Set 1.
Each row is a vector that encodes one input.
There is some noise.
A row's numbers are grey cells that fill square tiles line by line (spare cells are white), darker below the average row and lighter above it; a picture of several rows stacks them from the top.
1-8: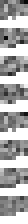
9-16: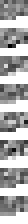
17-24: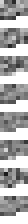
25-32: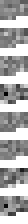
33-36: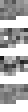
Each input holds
a node of a 7-node tree.
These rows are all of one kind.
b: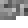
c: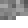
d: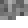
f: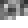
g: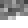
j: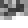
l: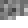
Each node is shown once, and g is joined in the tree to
b, f and j.
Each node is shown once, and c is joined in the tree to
f.
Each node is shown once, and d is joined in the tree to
b.
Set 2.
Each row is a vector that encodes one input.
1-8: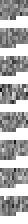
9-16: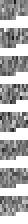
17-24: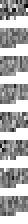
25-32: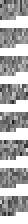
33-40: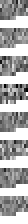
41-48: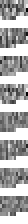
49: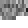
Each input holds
one of 8 labels.
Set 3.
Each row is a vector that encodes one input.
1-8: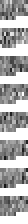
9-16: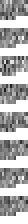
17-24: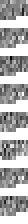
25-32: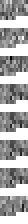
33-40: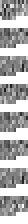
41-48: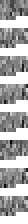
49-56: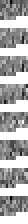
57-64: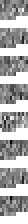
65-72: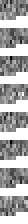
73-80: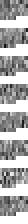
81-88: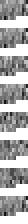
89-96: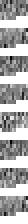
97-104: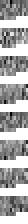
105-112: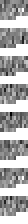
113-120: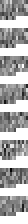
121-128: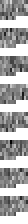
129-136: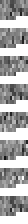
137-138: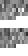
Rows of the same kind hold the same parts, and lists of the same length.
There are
2 kinds of row.
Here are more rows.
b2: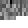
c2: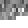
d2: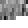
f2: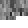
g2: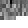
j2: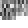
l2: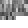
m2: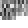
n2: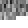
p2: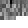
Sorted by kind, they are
b2, c2, d2, f2, g2, l2, n2, p2
j2, m2

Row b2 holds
a point on an 8-point circle.
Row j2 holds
a fixed value.
